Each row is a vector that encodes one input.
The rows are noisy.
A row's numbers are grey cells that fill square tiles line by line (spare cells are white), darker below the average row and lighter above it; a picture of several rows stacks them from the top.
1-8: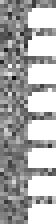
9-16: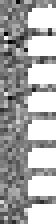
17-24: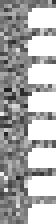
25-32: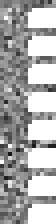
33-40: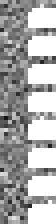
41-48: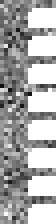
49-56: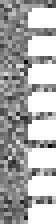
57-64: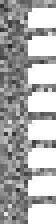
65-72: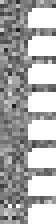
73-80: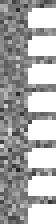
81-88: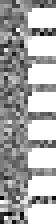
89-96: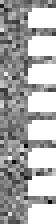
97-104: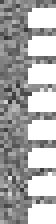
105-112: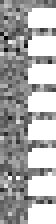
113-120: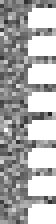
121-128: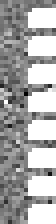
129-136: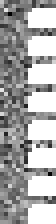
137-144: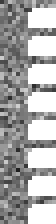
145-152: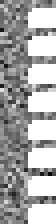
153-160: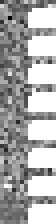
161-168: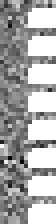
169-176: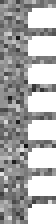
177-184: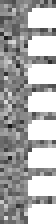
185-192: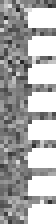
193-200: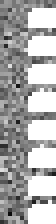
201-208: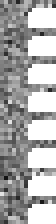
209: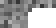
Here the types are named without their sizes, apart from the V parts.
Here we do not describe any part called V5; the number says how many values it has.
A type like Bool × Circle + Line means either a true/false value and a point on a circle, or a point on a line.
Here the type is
Bool × Bool × Bool × (Line + List(V5)) + Label.
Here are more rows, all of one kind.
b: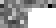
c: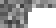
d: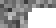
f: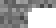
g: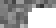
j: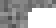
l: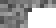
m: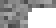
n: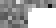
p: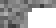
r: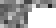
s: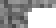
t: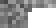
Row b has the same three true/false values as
f and g.
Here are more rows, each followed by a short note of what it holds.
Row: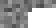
three true/false values, together with a list of one item
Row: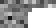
three true/false values, together with the empty list
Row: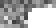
a label
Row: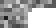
three true/false values, together with a list of one item
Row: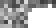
a label
